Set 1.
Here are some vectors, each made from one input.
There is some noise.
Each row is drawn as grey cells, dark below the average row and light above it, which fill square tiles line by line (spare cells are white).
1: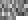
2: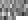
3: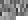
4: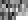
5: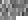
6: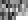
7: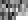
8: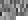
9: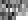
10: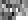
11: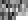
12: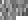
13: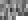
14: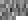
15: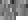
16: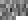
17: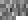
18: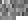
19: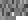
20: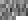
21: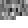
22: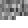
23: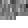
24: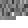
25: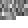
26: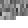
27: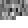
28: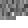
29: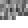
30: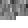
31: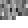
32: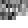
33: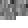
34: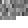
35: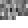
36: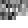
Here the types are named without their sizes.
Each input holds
a point on a line, together with either a fixed value, or three true/false values.
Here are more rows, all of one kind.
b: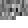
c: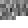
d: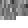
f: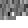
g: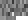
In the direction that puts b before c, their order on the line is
f, b, c, g, d.
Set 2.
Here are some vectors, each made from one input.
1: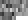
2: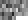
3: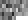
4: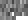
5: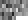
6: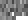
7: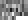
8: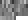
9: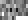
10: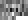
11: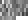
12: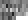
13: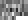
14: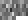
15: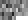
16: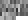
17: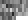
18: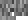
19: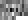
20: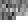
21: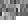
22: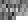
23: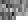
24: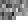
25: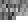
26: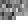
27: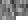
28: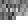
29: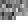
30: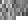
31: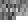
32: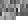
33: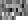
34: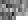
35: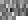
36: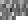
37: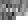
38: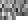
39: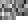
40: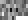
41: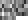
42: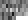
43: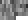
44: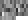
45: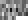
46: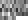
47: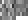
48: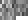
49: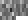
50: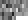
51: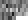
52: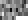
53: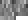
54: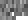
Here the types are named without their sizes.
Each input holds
a point on a line, together with either a fixed value, or three true/false values.
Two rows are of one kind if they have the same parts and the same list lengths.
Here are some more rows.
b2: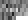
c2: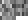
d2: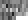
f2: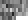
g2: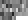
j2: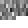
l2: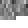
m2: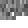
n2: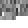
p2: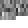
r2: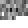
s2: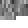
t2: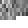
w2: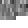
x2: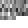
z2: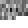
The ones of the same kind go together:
b2, d2, f2, g2
c2, j2, l2, m2, n2, p2, r2, s2, t2, w2, x2, z2

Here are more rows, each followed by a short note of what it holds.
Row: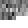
a point on a line
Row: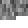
a point on a line and three true/false values
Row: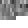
a point on a line and three true/false values
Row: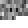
a point on a line and three true/false values
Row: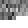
a point on a line
